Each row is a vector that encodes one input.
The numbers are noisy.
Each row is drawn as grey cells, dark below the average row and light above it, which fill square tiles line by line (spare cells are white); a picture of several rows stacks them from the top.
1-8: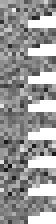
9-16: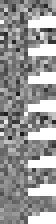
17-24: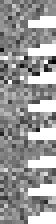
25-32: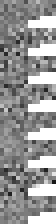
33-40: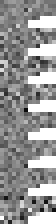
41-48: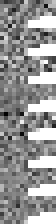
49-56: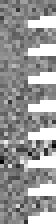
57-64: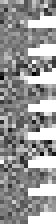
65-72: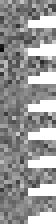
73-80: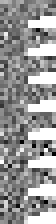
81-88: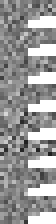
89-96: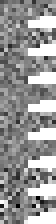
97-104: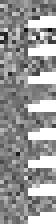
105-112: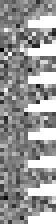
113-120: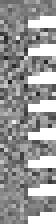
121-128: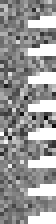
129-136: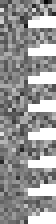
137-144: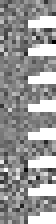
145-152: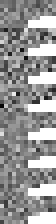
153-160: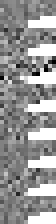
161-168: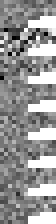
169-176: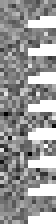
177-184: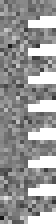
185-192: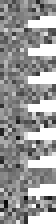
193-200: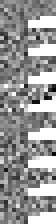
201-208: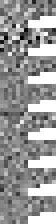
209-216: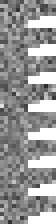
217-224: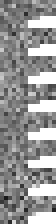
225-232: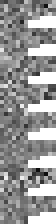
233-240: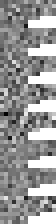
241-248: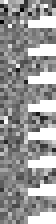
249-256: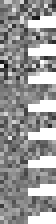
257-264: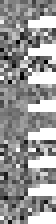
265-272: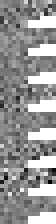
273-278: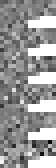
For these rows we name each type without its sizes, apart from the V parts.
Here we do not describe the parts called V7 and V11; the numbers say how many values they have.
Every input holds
a label and a value of V7, together with either a point on a circle, or a value of V11.
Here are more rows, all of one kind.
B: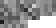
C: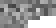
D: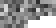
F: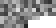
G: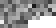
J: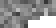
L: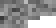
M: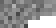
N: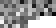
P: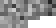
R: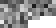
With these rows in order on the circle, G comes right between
D and N.
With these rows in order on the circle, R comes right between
J and P.
